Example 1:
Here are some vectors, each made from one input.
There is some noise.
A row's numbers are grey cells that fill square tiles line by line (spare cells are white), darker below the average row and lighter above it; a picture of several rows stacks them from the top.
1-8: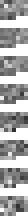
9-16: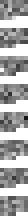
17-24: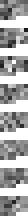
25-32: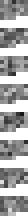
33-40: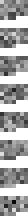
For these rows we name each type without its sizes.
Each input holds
a label.
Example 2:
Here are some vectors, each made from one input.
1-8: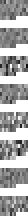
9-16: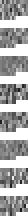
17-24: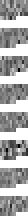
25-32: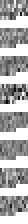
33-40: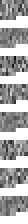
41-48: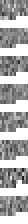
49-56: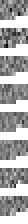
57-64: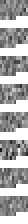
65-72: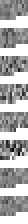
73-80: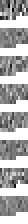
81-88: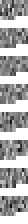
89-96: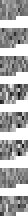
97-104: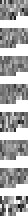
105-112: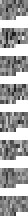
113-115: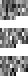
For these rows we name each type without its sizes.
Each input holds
a label.
